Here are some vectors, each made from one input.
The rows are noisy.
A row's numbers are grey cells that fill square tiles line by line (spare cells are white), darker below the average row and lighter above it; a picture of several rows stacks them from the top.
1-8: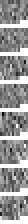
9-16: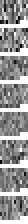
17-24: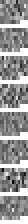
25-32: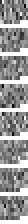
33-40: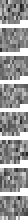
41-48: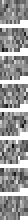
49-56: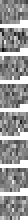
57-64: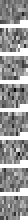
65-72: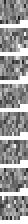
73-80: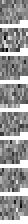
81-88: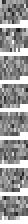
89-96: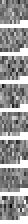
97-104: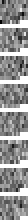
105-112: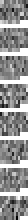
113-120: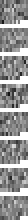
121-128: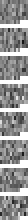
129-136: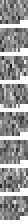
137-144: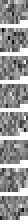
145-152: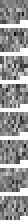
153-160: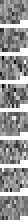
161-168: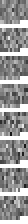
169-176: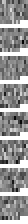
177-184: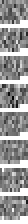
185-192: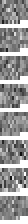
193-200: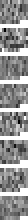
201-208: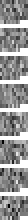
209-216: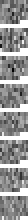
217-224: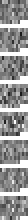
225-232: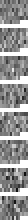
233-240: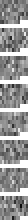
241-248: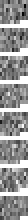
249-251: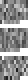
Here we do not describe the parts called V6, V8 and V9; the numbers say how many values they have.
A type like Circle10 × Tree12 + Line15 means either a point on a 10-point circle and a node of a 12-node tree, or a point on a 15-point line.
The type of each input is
Label10 × Label10 + (Line5 × V8 + V6) × V9.
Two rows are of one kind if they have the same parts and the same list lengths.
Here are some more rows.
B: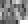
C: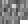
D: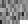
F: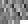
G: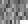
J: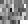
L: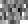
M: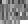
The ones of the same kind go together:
B, J, L
C, G, M
D, F

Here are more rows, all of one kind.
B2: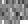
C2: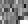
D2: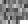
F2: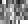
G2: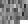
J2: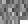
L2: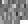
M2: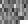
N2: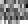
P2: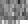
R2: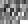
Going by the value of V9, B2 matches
F2 and P2.
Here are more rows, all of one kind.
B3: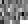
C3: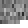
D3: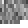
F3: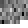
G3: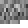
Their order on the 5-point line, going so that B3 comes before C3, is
F3, G3, D3, B3, C3.
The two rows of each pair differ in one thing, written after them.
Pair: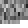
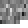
the value of V8
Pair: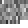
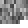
the place on the 5-point line
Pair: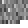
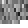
the value of V8
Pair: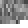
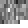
the place on the 5-point line
